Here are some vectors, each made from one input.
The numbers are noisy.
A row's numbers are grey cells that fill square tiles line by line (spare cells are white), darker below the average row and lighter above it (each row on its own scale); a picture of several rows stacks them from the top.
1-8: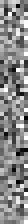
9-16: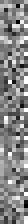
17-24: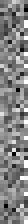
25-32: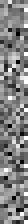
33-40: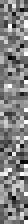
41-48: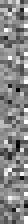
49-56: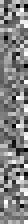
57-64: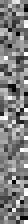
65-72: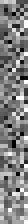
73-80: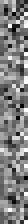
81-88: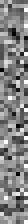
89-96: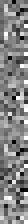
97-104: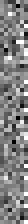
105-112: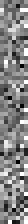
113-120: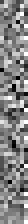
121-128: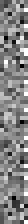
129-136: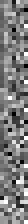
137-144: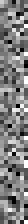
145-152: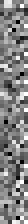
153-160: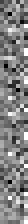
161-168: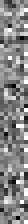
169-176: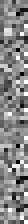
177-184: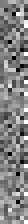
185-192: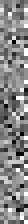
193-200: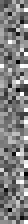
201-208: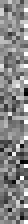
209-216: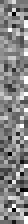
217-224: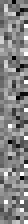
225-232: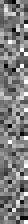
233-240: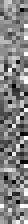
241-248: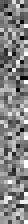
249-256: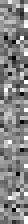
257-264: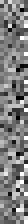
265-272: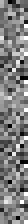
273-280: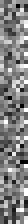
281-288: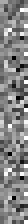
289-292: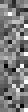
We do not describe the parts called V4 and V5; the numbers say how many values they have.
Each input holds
a value of V4, together with either a point on a 6-point circle, a true/false value and a value of V5, or a fixed value.
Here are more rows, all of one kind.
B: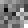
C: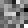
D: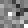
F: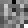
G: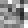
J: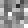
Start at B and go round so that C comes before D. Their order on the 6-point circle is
B, C, J, D, G, F.
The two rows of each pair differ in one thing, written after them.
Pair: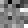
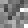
the place on the 6-point circle
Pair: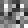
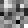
the value of V5
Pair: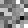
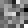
the value of V4
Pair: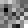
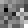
the true/false value
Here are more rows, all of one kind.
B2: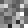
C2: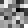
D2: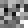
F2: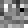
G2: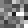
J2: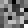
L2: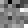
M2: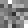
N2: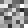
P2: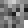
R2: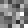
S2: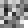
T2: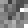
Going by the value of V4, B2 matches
C2, F2, N2 and R2.
